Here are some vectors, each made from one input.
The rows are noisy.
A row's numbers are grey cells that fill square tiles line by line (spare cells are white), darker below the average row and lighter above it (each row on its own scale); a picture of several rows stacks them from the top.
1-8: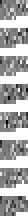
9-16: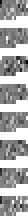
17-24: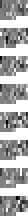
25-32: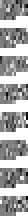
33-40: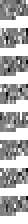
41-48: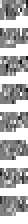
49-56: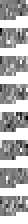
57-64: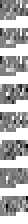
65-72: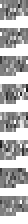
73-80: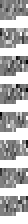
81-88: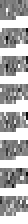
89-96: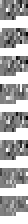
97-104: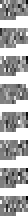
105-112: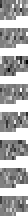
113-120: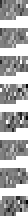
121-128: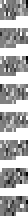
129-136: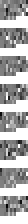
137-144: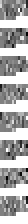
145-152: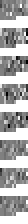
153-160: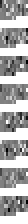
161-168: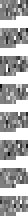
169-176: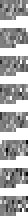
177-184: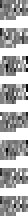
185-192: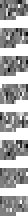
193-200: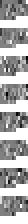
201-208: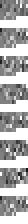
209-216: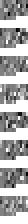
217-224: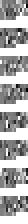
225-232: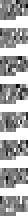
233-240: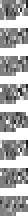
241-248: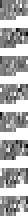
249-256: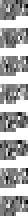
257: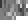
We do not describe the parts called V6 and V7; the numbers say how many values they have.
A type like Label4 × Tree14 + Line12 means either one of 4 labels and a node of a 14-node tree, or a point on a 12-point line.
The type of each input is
Bool × (Label8 + (Line5 + V6) × V7).
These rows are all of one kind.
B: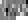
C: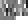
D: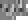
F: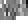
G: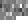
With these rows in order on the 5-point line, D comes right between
C and G.
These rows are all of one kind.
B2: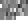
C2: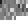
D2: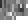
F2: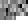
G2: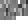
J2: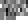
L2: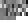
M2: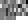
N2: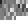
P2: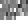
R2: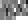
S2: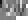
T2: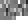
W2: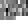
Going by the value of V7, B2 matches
C2, N2 and P2.
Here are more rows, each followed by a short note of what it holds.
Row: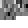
one of 8 labels and a true/false value
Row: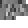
one of 8 labels and a true/false value
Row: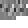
a point on a 5-point line, a true/false value and a value of V7
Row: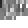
a point on a 5-point line, a true/false value and a value of V7
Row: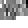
a point on a 5-point line, a true/false value and a value of V7
